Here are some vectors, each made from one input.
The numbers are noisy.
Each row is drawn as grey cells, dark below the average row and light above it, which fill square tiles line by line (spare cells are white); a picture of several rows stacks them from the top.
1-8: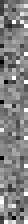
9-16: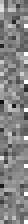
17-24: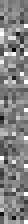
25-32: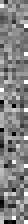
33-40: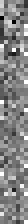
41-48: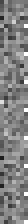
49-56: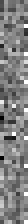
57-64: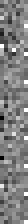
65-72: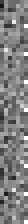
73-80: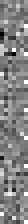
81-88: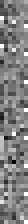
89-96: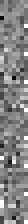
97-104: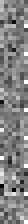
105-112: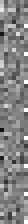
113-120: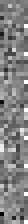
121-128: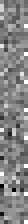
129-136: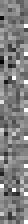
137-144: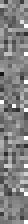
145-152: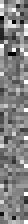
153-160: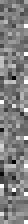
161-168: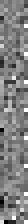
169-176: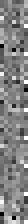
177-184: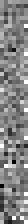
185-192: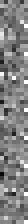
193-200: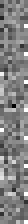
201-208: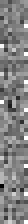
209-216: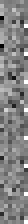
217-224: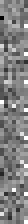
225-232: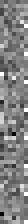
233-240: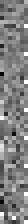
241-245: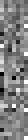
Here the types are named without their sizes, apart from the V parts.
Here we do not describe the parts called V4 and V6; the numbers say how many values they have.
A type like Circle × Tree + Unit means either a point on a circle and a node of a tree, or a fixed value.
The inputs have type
Circle × (Tree + V6) + V4.
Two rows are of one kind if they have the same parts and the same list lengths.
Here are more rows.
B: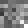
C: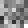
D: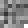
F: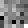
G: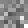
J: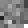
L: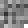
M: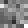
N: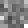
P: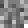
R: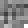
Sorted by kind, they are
B, G, M, N, P
C, F, J
D, L, R

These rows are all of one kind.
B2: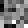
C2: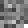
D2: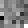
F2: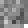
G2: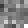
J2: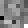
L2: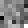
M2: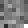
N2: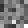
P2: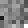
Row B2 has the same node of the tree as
C2, L2 and M2.
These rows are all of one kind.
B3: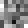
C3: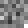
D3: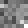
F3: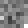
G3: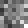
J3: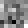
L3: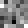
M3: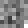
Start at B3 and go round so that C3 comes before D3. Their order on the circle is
B3, G3, J3, M3, C3, D3, F3, L3.
